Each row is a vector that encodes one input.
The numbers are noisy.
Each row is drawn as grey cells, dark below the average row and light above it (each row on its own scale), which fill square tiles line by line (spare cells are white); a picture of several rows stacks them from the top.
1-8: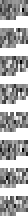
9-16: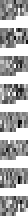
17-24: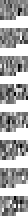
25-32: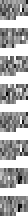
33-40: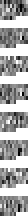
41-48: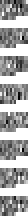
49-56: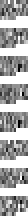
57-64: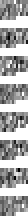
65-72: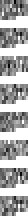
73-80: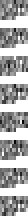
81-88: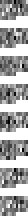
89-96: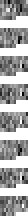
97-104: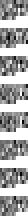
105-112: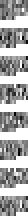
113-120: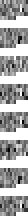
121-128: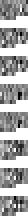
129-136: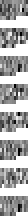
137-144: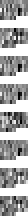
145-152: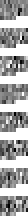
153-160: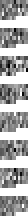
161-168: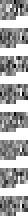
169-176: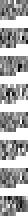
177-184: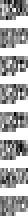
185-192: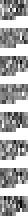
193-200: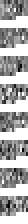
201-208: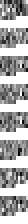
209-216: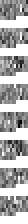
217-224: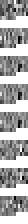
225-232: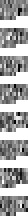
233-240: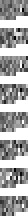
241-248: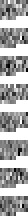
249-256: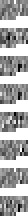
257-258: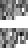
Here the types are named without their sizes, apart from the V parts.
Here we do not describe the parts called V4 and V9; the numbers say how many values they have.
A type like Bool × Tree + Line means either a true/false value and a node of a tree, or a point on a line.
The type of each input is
Bool × Bool × Bool × (Line + V4) × V9.
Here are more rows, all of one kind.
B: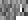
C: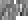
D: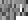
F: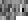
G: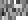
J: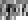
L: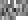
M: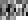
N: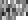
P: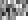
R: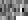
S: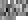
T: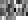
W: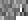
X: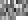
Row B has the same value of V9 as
F, J, L and S.
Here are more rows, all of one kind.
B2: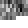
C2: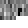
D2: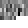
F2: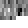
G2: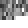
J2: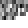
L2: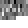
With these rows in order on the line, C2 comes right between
D2 and F2.
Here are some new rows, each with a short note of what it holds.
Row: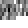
three true/false values, a value of V4 and a value of V9
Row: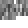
three true/false values, a value of V4 and a value of V9
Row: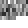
three true/false values, a value of V4 and a value of V9
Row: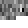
three true/false values, a value of V4 and a value of V9
